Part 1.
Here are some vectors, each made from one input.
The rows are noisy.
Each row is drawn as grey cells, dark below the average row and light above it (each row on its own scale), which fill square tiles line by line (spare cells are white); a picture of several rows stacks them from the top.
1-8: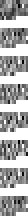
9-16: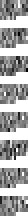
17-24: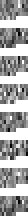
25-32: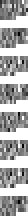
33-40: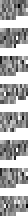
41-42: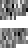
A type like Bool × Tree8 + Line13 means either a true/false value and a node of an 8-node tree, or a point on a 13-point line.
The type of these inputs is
Bool × Label5.
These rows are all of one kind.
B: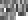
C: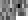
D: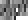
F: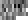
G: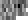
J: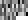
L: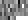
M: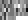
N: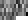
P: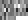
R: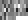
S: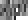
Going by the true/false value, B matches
M, P and R.
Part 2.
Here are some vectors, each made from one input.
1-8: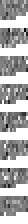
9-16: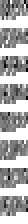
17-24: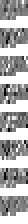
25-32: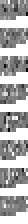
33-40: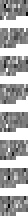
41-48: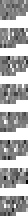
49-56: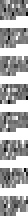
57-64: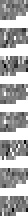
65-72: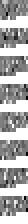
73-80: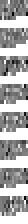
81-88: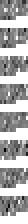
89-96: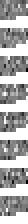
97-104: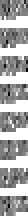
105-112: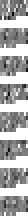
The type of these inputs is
Bool × Bool × Bool × Bool × Line9.
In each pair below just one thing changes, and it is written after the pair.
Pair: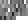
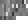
the place on the 9-point line
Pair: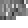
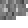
one of the four true/false values
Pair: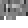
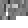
one of the four true/false values
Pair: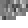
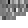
the place on the 9-point line
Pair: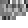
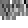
one of the four true/false values
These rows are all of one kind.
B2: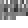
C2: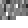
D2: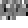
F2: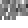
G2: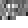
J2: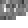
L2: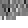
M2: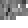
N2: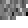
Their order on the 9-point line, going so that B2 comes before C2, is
B2, G2, M2, L2, C2, N2, F2, J2, D2.
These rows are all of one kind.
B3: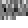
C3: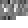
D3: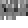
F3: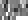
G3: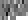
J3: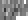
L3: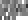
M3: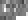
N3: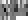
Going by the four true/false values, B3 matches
D3 and N3.
